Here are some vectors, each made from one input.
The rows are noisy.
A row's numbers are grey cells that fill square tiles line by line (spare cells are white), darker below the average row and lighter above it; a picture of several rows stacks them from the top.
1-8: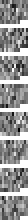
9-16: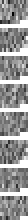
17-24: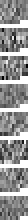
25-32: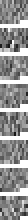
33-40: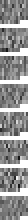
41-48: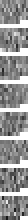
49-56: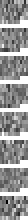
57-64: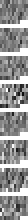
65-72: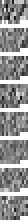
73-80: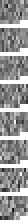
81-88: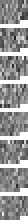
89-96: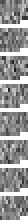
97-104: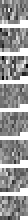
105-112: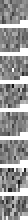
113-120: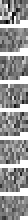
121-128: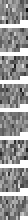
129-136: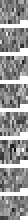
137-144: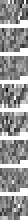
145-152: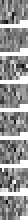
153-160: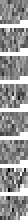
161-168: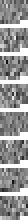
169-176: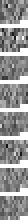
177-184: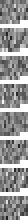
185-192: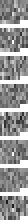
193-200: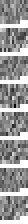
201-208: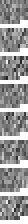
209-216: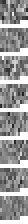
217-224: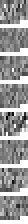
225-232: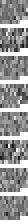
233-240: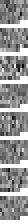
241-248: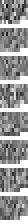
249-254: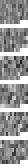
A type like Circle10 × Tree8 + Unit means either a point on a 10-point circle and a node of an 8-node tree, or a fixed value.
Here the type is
Bool × Bool × Bool × Bool + Line4 + Line10.
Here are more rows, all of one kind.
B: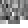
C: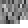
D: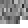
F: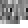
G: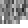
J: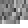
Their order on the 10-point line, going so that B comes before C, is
B, C, G, J, F, D.
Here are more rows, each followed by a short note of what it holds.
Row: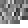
a point on a 4-point line
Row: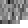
four true/false values
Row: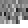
a point on a 10-point line
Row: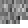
a point on a 10-point line
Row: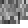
a point on a 4-point line
